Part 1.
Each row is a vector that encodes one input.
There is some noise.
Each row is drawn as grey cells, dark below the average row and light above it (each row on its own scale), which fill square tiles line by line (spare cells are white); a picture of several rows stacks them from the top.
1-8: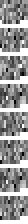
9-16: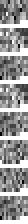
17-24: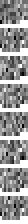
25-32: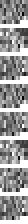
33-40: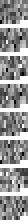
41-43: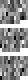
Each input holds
either a fixed value, or three true/false values.
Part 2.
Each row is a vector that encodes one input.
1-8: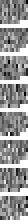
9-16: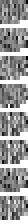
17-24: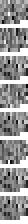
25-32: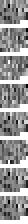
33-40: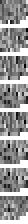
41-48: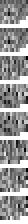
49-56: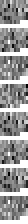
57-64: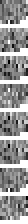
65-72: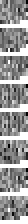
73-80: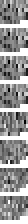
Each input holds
either a fixed value, or three true/false values.
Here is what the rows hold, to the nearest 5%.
About 10% of them hold a fixed value. The rest hold three true/false values.
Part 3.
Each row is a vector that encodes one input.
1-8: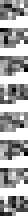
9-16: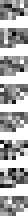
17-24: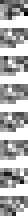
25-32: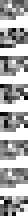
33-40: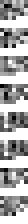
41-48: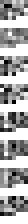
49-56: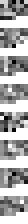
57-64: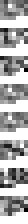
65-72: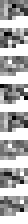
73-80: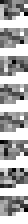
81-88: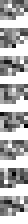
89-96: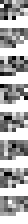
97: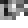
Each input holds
a point on an 18-point line.
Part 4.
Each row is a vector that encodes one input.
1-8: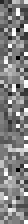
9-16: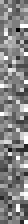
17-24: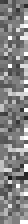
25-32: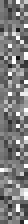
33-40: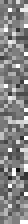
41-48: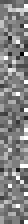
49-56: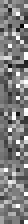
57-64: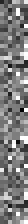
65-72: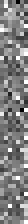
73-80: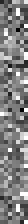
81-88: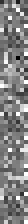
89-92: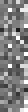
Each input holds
four true/false values.
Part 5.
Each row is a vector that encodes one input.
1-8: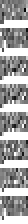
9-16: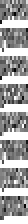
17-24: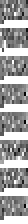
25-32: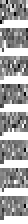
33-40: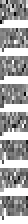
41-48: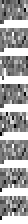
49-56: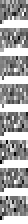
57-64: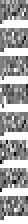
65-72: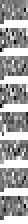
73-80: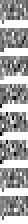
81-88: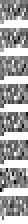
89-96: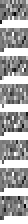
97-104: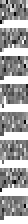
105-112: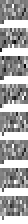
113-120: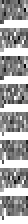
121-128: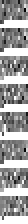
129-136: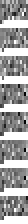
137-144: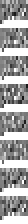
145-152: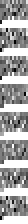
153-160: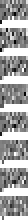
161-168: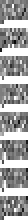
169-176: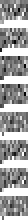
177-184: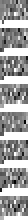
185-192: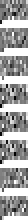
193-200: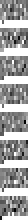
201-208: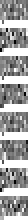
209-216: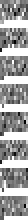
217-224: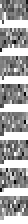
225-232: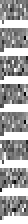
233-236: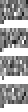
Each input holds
a point on an 11-point line.
